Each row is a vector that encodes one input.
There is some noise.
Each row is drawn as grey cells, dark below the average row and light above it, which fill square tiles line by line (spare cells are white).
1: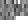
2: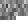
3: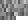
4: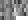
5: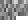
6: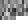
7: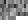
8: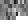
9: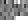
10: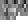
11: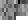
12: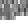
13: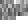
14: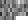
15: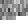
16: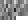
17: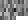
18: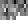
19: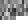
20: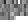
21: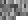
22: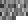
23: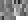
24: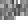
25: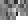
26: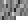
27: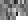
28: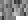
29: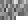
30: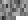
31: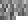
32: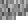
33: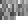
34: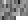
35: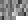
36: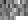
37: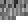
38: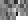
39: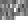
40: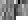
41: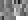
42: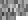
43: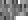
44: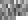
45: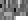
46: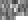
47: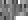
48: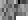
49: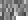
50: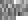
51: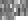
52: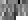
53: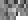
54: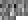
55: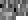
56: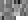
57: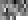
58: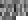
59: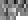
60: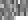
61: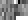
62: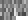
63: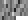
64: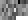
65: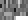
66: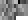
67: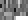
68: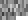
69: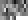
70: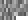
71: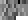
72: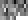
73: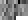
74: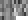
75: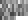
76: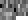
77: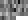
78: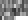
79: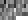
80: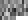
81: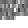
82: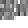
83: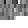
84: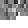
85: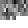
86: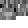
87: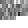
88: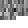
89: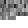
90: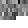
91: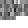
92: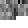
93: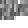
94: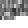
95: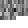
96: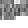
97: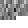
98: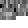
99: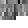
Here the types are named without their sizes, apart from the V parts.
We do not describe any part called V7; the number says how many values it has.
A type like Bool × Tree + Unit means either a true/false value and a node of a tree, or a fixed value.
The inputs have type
(Bool × Bool × Bool × Bool + Unit) × V7 + Line.
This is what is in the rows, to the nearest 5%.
About 15% of them hold a point on a line. The rest hold a value of V7, together with either a fixed value, or four true/false values.
